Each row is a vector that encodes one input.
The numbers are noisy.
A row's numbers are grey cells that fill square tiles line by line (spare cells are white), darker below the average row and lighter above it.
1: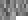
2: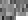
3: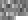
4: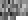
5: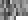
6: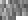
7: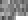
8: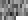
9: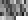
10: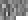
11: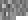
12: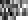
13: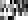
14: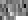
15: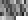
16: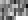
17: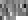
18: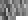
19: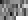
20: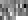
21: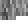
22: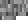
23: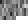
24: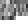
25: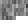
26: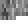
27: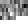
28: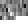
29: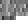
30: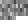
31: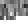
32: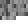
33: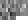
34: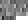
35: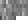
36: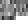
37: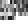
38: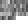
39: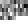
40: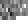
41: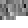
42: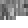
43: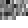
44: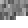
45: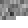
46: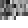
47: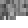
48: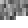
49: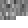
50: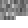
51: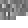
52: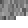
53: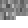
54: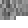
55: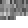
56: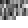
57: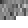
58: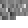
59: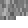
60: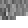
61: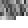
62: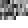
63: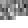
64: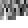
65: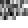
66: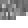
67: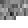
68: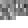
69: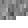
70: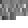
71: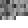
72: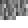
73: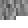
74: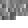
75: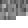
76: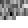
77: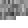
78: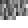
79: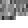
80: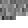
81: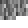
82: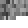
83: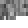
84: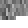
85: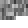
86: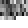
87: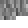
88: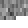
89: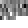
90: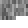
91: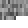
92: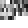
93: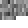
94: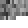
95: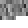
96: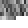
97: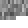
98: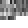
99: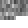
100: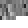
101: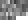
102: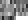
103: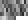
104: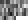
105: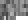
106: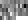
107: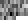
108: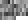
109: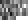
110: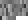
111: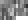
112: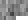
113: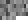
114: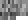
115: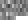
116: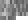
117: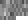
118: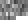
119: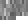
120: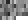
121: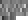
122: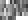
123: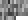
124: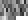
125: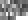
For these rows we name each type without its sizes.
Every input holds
a list of points on a circle.
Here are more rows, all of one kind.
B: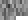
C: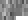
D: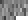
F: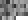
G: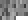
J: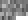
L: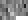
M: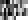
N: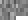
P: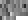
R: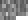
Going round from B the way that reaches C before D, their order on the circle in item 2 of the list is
B, J, L, C, R, G, F, D, N, P, M.
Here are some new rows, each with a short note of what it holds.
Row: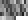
the empty list
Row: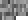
a list of two items
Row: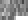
a list of two items
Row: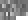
a list of two items
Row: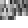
a list of two items
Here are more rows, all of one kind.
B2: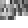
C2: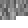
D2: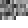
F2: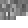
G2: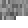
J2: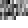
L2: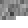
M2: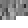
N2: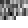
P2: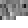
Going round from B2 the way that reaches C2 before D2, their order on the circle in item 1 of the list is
B2, L2, N2, F2, C2, M2, P2, D2, J2, G2.
